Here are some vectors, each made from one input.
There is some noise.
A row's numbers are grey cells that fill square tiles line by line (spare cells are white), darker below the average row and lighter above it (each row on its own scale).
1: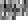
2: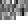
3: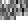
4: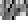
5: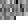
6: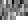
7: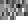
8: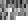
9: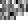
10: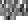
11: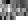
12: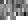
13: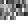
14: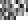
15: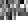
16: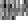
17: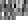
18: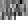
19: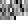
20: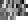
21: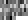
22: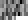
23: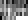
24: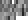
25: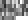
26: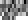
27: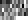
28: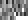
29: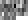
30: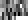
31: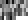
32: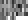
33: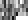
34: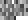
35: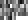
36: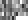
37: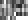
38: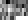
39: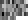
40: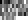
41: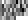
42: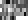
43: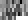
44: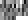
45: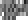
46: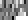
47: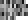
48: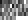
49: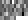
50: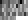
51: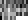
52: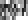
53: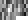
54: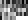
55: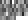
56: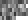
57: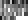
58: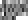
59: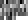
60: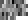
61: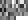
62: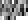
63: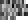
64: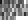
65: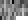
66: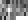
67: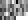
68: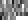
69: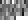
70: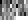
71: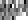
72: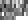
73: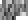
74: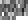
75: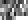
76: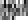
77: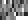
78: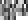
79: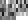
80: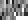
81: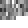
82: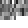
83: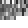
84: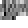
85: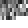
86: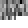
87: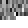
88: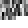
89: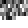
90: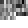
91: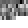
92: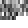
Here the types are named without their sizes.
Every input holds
either a point on a circle and a true/false value, or a point on a line.
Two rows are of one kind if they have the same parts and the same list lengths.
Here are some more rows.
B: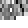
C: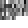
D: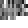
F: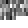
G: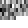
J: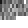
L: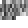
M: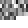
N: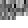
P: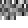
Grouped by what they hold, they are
B, C, G, L, M, N, P
D, F, J

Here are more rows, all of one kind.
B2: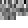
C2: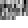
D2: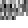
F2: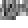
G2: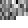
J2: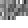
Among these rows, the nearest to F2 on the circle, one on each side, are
G2 and J2.
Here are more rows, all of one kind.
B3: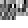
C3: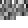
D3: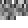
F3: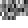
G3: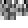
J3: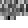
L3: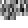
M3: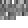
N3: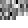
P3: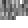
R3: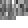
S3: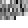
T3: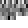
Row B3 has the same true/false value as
F3 and P3.
